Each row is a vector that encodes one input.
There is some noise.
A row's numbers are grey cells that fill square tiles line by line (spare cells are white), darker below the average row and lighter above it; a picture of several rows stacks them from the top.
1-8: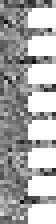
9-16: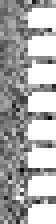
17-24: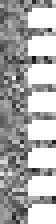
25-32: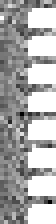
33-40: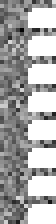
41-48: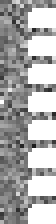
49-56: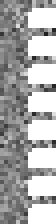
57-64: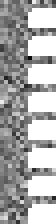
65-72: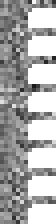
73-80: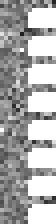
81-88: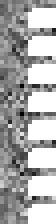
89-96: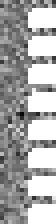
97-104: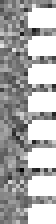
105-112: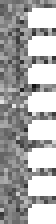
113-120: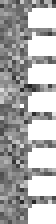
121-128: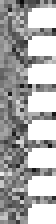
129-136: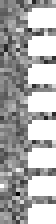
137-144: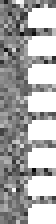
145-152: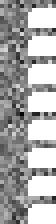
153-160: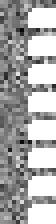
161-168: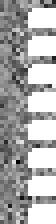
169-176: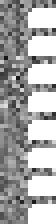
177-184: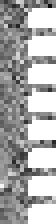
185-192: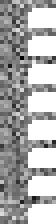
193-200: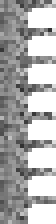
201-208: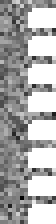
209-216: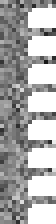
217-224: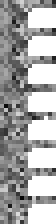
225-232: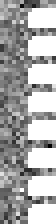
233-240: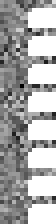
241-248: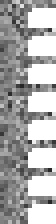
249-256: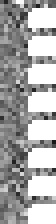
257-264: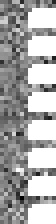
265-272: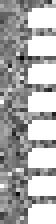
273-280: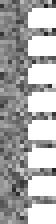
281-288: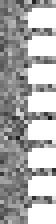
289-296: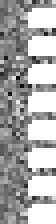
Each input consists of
one of 6 labels, together with either a fixed value, or three true/false values.
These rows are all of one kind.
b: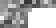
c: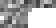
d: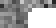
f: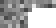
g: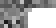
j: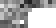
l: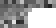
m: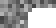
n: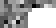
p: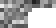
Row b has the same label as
c, j and p.
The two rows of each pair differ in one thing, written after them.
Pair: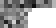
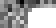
the label
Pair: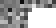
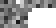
the label
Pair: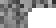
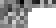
the label
